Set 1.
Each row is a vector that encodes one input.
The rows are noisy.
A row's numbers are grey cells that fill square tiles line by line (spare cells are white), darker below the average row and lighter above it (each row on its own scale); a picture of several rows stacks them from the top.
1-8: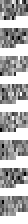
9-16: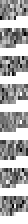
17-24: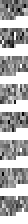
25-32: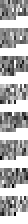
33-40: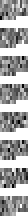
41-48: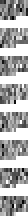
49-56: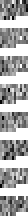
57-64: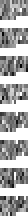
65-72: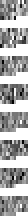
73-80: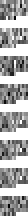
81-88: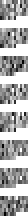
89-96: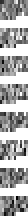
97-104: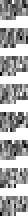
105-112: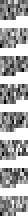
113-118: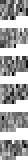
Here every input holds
either a point on a 6-point circle and a true/false value, or a point on a 12-point line.
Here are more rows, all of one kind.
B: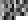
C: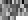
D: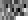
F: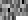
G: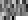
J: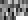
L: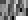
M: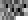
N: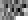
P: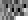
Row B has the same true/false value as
F, G, J and L.
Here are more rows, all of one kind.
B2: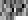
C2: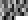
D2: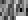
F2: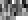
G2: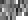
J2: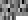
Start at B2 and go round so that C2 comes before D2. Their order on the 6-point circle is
B2, C2, F2, J2, G2, D2.
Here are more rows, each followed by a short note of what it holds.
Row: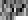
a point on a 6-point circle and a true/false value
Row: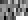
a point on a 6-point circle and a true/false value
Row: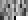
a point on a 12-point line
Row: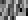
a point on a 6-point circle and a true/false value
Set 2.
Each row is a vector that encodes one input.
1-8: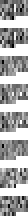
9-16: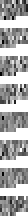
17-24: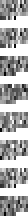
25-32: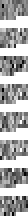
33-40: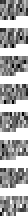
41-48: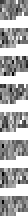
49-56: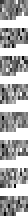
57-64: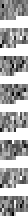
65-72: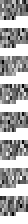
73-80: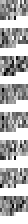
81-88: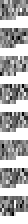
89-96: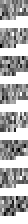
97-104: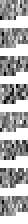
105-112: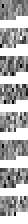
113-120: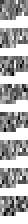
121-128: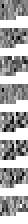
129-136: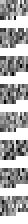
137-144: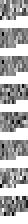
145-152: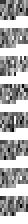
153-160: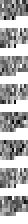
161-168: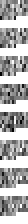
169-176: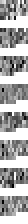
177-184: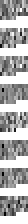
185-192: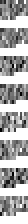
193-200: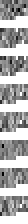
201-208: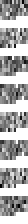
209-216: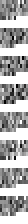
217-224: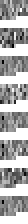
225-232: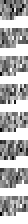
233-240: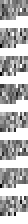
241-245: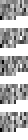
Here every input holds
either a point on a 6-point circle and a true/false value, or a point on a 15-point line.
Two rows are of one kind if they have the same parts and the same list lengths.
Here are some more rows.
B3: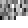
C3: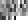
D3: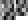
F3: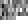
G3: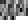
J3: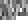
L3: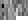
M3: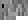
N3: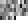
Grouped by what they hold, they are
B3, C3, F3, J3, L3, M3, N3
D3, G3

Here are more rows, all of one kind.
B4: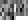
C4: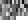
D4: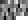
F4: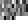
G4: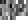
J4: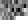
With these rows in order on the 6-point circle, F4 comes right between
C4 and J4.
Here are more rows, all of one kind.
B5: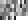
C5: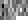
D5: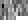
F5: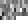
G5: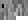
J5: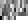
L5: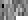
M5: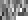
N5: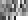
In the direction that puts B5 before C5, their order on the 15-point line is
N5, B5, J5, F5, M5, C5, D5, L5, G5.
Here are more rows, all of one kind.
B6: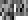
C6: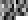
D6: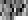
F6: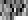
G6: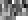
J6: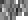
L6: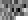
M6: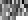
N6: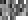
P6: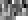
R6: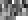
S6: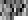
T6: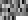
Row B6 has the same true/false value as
C6 and T6.
